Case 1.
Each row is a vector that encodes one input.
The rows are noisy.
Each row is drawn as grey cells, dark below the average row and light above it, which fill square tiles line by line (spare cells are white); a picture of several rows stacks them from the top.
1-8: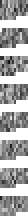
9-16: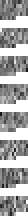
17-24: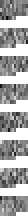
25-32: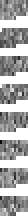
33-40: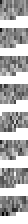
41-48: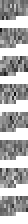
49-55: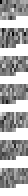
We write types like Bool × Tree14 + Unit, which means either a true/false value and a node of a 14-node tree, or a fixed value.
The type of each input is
Label7 + Tree8.
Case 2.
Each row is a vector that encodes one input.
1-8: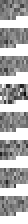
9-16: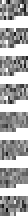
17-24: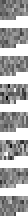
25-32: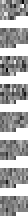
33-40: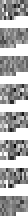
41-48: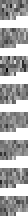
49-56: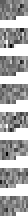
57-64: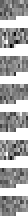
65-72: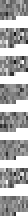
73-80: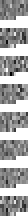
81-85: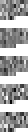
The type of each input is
Bool × (Circle11 + Unit).
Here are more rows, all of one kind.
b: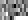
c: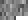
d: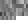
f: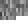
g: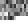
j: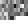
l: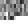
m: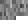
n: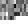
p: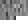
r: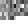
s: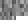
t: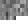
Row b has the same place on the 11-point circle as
d and s.
